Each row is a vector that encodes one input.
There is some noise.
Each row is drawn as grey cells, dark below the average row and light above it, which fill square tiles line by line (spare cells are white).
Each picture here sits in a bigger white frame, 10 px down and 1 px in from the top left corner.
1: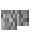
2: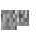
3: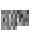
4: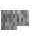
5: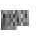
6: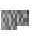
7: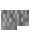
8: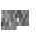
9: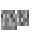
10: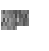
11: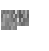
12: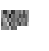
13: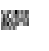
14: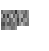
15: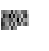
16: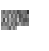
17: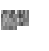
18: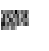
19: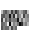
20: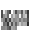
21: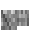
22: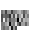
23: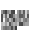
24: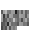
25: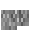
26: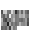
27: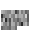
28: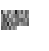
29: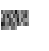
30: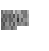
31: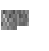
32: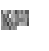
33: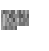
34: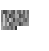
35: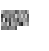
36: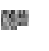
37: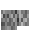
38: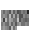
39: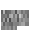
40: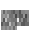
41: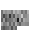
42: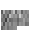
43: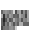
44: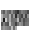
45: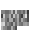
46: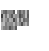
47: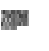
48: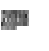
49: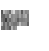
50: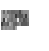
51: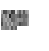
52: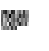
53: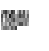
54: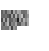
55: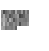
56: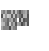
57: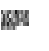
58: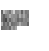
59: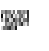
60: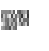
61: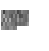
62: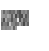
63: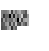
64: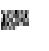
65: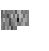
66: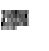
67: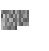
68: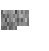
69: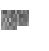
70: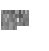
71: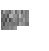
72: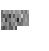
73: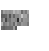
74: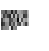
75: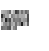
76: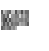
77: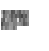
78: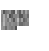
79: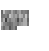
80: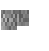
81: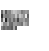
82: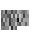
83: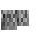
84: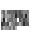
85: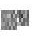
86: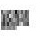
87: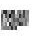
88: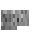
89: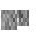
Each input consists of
either a point on an 8-point circle, or a fixed value, or one of 6 labels and a true/false value.
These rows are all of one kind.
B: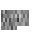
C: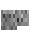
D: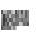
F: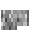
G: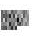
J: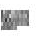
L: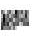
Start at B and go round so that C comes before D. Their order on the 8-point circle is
B, F, G, C, L, D, J.
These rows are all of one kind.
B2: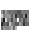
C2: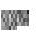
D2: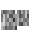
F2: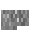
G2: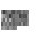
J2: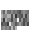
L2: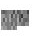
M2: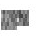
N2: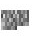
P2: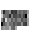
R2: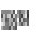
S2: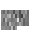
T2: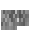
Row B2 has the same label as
F2, J2, N2 and T2.
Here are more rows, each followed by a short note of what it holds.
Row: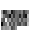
one of 6 labels and a true/false value
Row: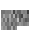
one of 6 labels and a true/false value
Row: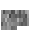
one of 6 labels and a true/false value
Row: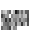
a fixed value
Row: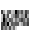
a point on an 8-point circle
